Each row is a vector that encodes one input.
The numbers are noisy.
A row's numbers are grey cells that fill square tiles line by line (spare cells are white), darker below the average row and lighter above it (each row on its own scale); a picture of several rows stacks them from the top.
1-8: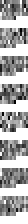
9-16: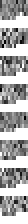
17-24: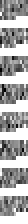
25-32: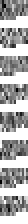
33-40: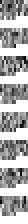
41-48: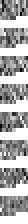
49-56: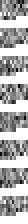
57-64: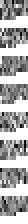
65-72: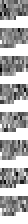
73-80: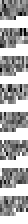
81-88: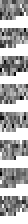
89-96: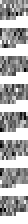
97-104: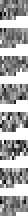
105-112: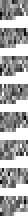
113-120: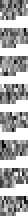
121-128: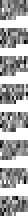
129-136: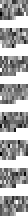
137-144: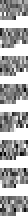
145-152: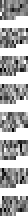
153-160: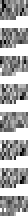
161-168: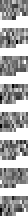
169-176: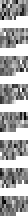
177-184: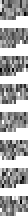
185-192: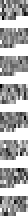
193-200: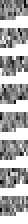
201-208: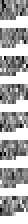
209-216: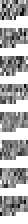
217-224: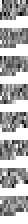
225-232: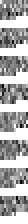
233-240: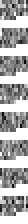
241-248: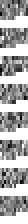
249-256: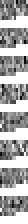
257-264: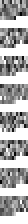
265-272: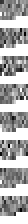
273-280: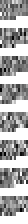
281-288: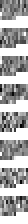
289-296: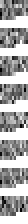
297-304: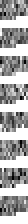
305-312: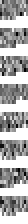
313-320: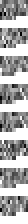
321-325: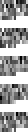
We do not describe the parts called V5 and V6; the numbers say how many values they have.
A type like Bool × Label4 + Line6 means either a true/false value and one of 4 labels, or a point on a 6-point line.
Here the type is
Bool × (Line9 + V5) + Label9 × V6.
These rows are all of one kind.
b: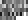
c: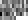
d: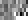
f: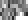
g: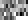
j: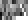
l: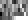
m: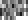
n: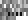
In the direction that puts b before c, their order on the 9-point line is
f, n, b, c, m, j, l, g, d.
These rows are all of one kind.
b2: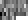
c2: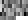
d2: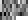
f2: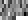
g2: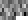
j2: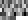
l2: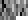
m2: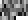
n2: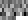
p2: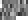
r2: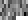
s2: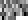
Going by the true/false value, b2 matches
d2, l2, m2 and p2.
